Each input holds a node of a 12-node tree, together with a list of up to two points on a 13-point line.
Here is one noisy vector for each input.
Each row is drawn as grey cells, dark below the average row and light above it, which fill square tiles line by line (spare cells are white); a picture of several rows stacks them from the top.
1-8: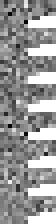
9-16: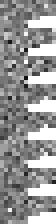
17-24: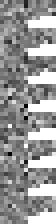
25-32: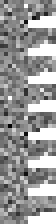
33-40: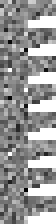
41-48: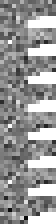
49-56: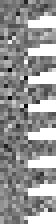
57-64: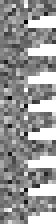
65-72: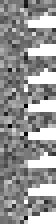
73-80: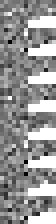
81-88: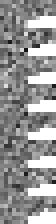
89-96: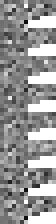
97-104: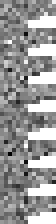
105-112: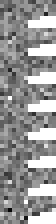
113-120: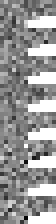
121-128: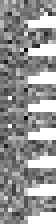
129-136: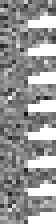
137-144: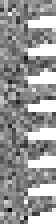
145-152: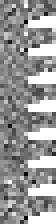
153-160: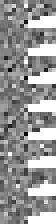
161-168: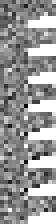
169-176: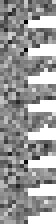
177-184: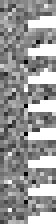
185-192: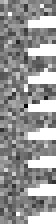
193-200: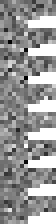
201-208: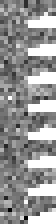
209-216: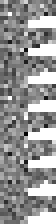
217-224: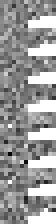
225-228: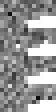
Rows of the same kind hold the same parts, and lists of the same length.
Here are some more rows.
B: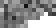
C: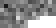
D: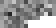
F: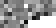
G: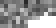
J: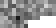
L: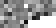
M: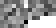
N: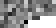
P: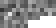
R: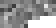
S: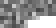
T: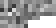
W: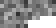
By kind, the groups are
B, C, D, G, S
F, L, M, N
J, P, R, T, W

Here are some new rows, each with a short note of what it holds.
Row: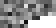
a node of a 12-node tree, together with the empty list
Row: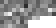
a node of a 12-node tree, together with a list of one item
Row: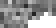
a node of a 12-node tree, together with a list of two items
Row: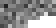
a node of a 12-node tree, together with a list of two items
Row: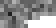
a node of a 12-node tree, together with a list of two items
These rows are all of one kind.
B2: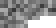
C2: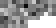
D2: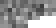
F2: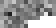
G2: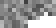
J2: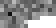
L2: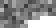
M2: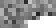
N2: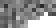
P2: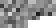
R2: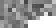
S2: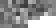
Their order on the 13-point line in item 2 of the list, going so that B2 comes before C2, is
R2, G2, F2, N2, M2, B2, C2, J2, S2, D2, L2, P2.
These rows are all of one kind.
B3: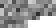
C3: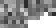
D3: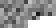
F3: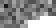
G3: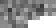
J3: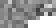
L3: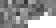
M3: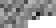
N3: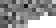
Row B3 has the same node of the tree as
D3 and M3.
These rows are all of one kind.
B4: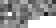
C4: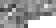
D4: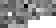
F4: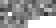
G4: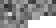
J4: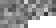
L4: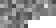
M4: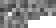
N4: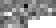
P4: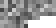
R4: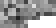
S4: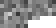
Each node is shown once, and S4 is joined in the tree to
L4, M4 and N4.
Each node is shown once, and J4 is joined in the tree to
G4 and L4.
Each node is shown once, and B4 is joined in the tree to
F4 and G4.
